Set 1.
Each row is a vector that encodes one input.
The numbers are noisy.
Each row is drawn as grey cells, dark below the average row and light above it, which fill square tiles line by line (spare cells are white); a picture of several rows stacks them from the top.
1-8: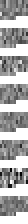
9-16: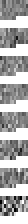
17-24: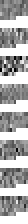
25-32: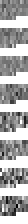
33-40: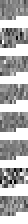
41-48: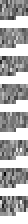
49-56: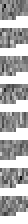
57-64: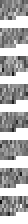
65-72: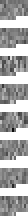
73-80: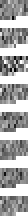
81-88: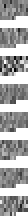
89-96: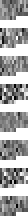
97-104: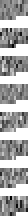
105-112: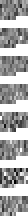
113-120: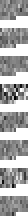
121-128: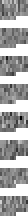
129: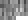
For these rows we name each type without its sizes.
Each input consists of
either a fixed value, or a label and a node of a tree.
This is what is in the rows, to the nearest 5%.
About 5% of them hold a fixed value. The rest hold a label and a node of a tree.
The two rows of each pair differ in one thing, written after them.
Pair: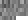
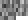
the node of the tree
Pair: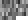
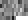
the label
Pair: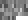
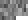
the label
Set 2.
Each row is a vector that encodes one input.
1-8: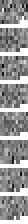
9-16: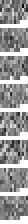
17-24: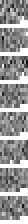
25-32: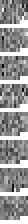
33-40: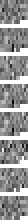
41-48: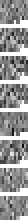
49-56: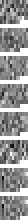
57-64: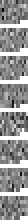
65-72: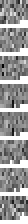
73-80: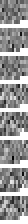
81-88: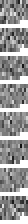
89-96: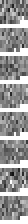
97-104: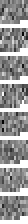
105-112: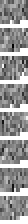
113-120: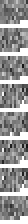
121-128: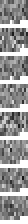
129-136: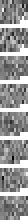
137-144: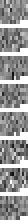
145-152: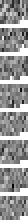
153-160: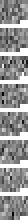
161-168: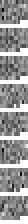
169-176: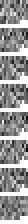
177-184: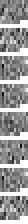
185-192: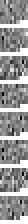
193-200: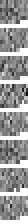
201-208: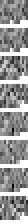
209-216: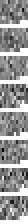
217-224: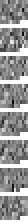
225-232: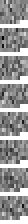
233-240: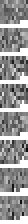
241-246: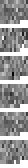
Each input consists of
either a point on a 17-point circle, or a point on a 10-point line.
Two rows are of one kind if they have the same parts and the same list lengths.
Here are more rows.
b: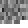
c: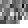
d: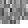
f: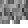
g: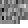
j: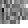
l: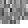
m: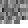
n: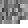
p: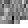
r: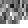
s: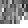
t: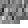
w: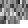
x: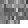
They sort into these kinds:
b, d, f, g, j, l, m, n, p, t, x
c, r, s, w

